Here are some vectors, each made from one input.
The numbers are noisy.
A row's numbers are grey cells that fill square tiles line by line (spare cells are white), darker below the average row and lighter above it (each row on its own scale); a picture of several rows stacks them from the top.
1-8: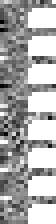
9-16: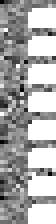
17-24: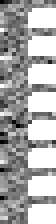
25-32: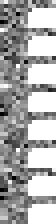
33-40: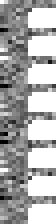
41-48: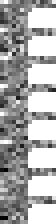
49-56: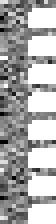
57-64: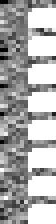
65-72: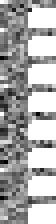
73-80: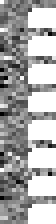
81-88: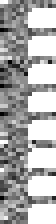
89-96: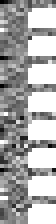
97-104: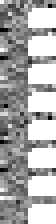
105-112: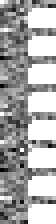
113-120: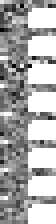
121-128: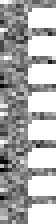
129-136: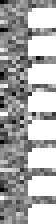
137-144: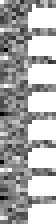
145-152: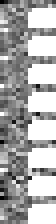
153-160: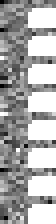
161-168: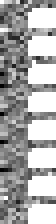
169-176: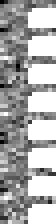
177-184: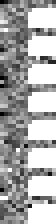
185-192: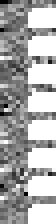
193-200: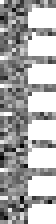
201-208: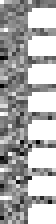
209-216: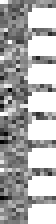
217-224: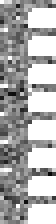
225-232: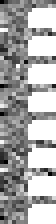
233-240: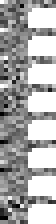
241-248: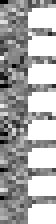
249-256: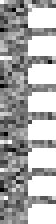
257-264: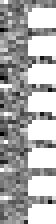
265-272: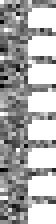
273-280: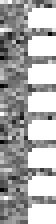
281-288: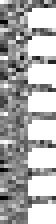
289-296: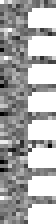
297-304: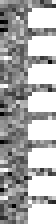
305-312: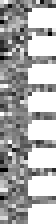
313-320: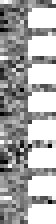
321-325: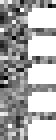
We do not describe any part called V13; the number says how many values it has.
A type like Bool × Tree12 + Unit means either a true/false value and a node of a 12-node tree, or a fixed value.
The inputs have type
List2(Label10 × V13).
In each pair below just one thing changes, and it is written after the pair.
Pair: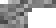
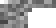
the value of V13 in item 2 of the list
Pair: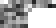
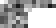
the value of V13 in item 2 of the list
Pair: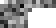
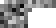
the label in item 2 of the list
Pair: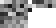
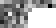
the value of V13 in item 1 of the list
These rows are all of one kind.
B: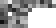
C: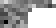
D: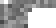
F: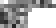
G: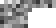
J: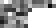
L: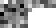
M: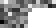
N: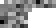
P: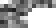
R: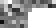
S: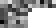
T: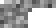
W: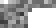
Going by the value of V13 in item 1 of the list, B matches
J, P and S.
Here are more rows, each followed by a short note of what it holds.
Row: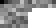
a list of one item
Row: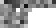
the empty list
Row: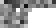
the empty list
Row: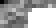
a list of one item
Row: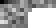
a list of one item
